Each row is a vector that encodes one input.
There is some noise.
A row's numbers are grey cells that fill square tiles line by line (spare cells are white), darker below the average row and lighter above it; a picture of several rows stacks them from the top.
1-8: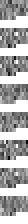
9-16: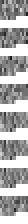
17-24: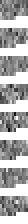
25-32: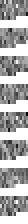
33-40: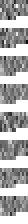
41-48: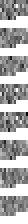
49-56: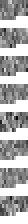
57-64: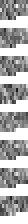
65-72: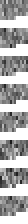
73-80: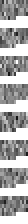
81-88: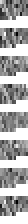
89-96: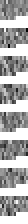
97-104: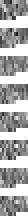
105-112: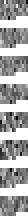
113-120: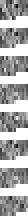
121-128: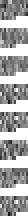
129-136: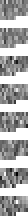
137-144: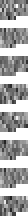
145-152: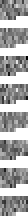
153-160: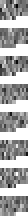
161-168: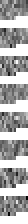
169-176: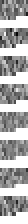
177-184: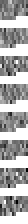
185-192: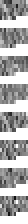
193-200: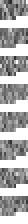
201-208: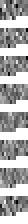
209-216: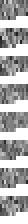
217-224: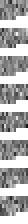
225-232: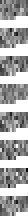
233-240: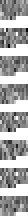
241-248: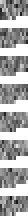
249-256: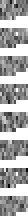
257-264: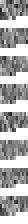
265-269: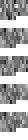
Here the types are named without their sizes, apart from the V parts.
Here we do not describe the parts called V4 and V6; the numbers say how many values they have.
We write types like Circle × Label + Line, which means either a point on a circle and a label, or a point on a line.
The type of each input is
(Bool × V4 × V6 + Line) × Line.
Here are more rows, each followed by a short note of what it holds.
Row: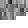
a point on a line, a true/false value, a value of V4 and a value of V6
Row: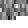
a point on a line, a true/false value, a value of V4 and a value of V6
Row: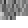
a point on a line, a true/false value, a value of V4 and a value of V6
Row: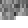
a point on each of two lines
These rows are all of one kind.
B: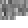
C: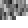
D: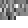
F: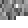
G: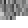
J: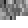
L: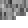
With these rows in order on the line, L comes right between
B and C.
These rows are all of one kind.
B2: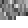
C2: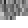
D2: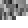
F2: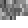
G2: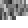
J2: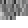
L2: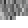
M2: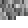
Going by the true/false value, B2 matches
F2 and G2.
